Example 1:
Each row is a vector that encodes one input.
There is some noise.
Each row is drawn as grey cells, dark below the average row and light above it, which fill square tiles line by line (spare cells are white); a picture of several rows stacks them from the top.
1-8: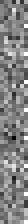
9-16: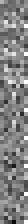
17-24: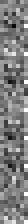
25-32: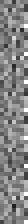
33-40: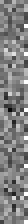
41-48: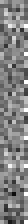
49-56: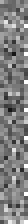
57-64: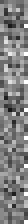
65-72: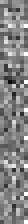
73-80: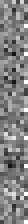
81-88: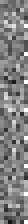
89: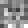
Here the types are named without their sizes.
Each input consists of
three true/false values.
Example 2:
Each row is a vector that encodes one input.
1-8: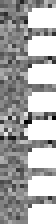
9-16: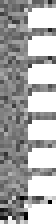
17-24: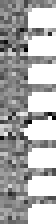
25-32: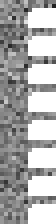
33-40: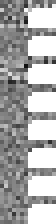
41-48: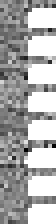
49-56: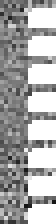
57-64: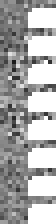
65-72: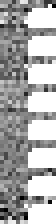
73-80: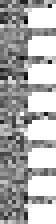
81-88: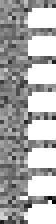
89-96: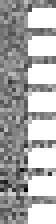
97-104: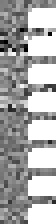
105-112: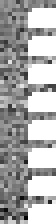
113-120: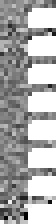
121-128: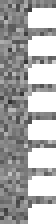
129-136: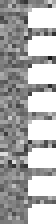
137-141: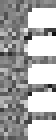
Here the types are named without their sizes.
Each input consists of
either a fixed value, or four true/false values.
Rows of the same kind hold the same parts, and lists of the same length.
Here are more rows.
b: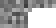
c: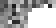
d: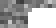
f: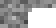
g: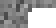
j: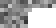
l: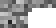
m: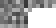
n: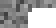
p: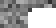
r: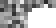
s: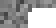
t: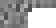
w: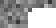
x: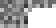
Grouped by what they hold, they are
b, d, f, g, j, l, m, n, p, s, t, w, x
c, r

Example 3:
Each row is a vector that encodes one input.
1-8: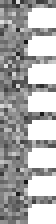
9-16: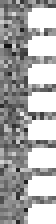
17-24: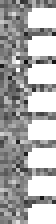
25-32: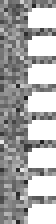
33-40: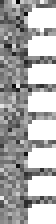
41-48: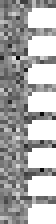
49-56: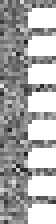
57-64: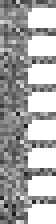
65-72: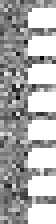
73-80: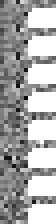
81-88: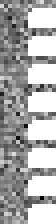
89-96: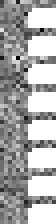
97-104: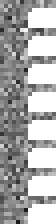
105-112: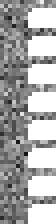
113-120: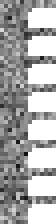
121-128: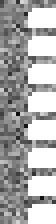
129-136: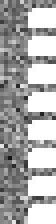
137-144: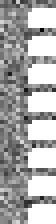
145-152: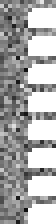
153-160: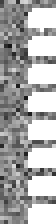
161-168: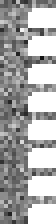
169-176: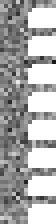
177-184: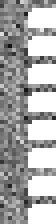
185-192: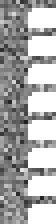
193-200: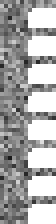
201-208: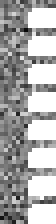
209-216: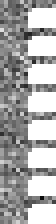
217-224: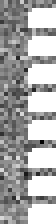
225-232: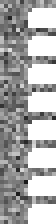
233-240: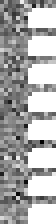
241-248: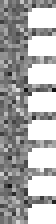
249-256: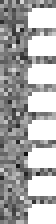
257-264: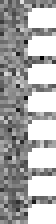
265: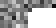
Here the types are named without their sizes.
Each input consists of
a label.
